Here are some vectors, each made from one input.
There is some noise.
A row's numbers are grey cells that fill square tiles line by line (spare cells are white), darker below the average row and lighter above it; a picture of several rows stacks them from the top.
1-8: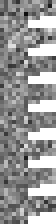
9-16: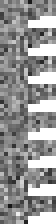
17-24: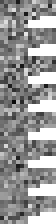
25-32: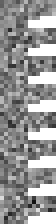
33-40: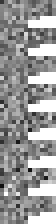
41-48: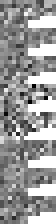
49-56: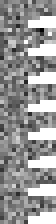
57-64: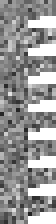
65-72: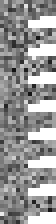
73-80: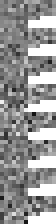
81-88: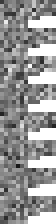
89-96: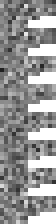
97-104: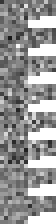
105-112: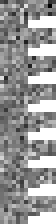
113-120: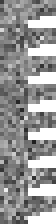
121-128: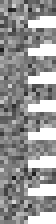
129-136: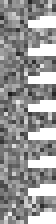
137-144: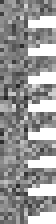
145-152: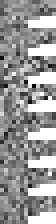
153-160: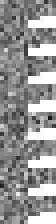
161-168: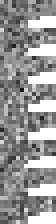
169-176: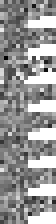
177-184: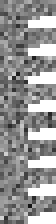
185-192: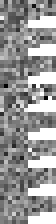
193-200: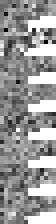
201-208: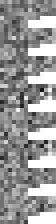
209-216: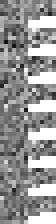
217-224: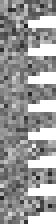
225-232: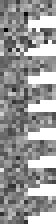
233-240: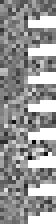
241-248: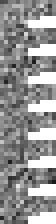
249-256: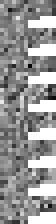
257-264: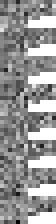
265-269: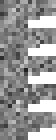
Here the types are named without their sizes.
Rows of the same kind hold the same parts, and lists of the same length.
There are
3 kinds of row.
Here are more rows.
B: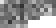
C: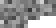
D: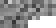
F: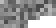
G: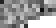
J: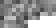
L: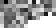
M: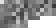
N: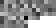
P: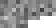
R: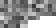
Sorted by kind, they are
B, C, F, M
D, G, J, N, P, R
L

